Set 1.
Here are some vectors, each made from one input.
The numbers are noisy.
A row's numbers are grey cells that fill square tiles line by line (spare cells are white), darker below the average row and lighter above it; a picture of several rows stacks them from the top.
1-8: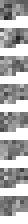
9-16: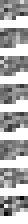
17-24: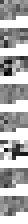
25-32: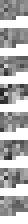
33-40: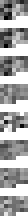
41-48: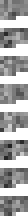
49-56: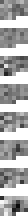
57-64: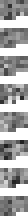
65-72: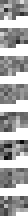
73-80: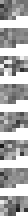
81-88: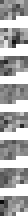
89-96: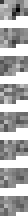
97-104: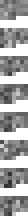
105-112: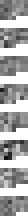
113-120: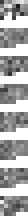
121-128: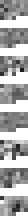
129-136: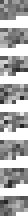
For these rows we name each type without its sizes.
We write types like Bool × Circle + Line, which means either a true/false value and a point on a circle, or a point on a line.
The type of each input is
Bool × Bool × Bool + Circle.
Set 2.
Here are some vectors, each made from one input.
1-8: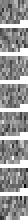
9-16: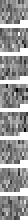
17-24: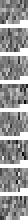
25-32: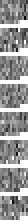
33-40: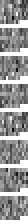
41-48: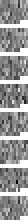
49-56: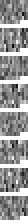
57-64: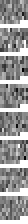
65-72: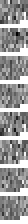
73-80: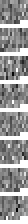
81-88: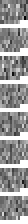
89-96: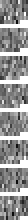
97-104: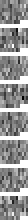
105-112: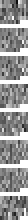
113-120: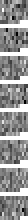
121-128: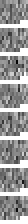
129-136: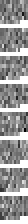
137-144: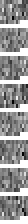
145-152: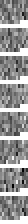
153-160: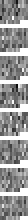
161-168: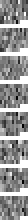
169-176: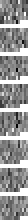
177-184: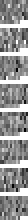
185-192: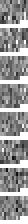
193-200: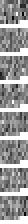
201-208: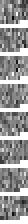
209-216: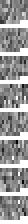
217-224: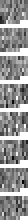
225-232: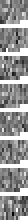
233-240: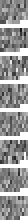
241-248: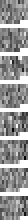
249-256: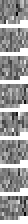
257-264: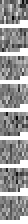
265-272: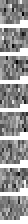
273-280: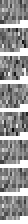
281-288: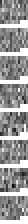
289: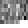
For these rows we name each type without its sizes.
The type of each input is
(Bool × Bool × Bool × Bool + Unit) × Label.
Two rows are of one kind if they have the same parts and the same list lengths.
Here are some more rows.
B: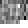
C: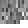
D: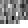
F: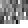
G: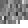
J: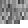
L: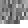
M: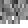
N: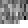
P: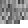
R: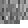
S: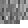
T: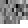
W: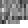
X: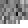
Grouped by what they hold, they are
B, D, F, G, M, N, T, W, X
C, J, L, P, R, S

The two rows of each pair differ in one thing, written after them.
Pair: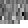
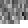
the label
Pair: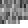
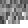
one of the four true/false values
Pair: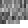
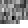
one of the four true/false values
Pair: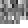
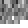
one of the four true/false values
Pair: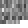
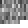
the label
